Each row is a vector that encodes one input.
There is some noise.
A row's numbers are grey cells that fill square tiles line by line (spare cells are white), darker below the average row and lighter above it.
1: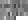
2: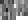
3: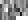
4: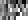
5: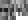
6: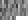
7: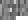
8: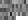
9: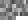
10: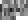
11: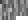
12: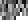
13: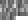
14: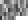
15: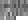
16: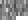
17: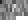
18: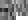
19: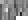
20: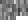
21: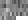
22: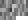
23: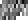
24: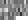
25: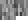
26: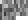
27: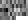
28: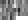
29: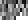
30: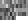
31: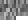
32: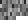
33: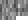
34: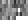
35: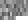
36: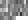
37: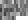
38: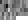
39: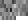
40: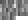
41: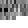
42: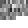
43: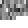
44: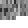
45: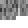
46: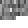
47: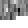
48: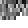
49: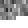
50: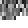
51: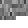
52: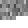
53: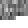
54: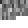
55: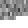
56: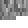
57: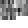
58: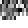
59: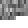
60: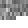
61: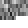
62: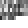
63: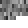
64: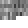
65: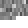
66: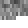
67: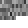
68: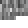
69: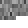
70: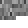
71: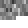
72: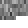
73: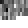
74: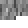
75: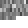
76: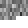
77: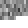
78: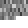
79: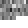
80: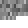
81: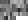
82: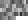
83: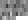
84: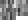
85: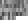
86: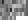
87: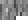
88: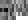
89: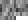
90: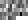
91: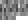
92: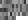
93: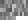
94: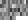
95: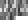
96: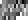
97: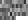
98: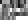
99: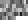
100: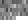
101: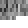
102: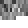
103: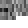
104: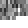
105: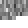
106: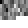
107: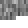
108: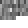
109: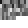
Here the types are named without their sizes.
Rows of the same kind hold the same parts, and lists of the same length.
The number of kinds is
3.
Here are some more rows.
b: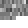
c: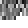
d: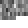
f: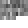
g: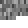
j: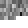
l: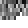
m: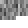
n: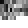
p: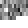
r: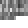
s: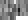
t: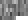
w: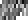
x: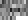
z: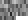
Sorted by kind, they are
b, f, j, m, n, p, x
c, l, w
d, g, r, s, t, z

